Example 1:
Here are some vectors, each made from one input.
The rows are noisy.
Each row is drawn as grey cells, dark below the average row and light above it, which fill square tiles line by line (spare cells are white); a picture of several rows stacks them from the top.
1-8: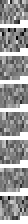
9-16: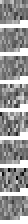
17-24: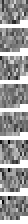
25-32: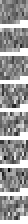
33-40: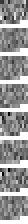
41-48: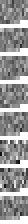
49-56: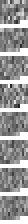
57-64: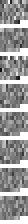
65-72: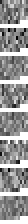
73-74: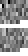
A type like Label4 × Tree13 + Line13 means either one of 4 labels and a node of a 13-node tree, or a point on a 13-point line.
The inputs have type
Line8 + Line10.
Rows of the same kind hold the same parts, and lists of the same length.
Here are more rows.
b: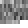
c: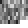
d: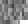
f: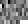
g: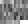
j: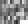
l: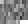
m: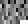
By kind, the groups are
b, d, g, l
c, f, j, m

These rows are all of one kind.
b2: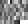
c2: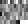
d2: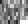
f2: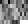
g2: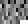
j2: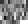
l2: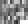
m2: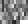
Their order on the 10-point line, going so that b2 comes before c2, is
g2, f2, j2, m2, d2, l2, b2, c2.
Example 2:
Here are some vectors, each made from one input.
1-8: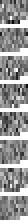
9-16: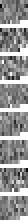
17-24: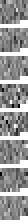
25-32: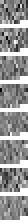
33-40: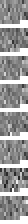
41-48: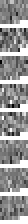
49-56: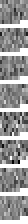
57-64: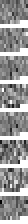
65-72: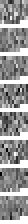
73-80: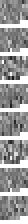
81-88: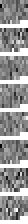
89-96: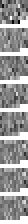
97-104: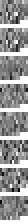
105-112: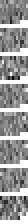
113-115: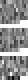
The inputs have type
Circle11 + Line15.
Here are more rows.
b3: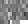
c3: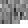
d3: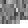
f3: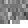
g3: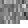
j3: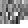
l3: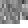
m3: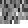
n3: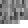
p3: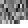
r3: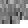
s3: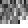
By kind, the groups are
b3, c3, d3, f3, g3, l3, n3, r3
j3, m3, p3, s3

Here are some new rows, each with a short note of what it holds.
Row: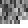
a point on an 11-point circle
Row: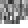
a point on an 11-point circle
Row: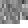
a point on a 15-point line
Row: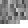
a point on a 15-point line
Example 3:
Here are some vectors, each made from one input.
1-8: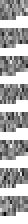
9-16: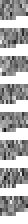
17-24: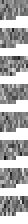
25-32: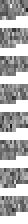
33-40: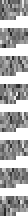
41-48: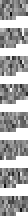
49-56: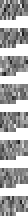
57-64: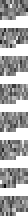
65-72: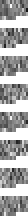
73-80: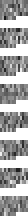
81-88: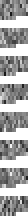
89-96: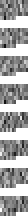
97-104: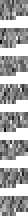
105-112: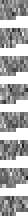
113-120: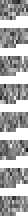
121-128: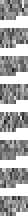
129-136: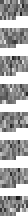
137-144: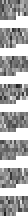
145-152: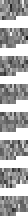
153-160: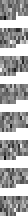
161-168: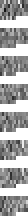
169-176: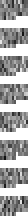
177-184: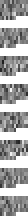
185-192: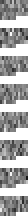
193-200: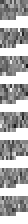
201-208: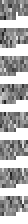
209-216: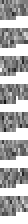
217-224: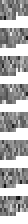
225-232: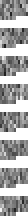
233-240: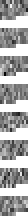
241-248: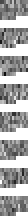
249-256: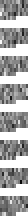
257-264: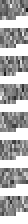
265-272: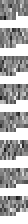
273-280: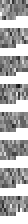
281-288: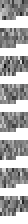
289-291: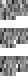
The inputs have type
(Circle6 + Unit) × Line10.
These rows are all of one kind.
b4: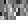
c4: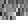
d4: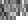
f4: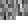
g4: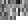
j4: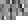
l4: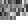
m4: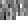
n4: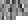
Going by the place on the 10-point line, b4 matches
c4, g4 and l4.
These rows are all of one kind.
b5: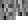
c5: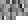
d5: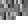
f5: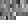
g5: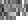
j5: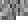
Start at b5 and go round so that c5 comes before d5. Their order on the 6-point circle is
b5, f5, j5, g5, c5, d5.
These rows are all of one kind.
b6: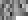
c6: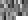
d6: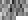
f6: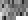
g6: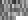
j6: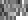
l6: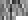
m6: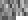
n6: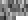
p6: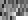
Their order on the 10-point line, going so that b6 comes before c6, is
p6, j6, g6, l6, b6, m6, d6, f6, n6, c6.
